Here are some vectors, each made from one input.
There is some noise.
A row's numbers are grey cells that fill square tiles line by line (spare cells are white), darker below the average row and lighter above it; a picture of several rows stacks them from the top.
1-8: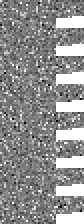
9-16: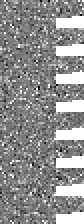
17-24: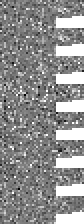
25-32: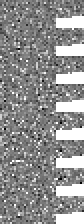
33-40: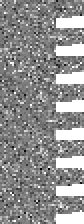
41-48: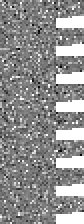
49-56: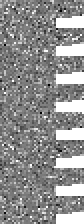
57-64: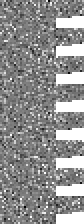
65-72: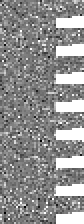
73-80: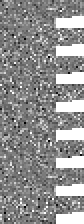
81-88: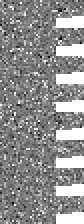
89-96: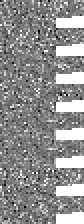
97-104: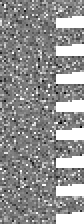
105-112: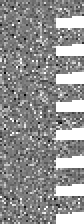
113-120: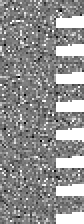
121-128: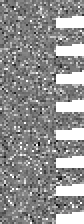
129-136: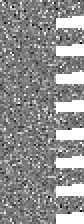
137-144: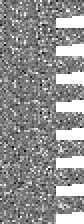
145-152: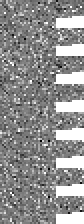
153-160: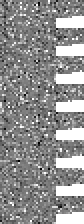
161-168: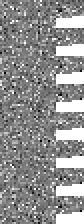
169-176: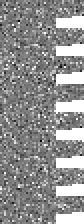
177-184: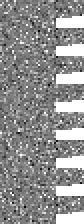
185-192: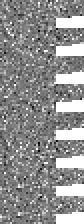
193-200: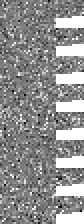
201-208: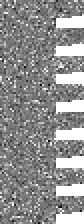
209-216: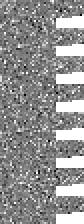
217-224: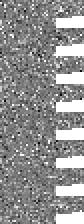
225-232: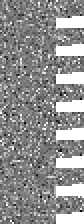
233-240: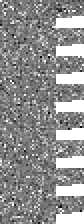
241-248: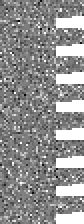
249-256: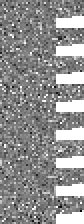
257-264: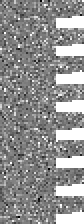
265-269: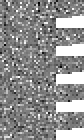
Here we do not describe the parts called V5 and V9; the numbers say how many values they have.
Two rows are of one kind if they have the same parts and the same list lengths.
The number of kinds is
2.
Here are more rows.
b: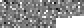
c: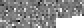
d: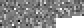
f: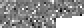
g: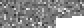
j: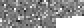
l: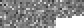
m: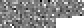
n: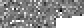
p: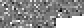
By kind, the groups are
b, f, n, p
c, d, g, j, l, m

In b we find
one of 6 labels and a value of V9.
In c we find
a true/false value, a value of V5 and a value of V9.
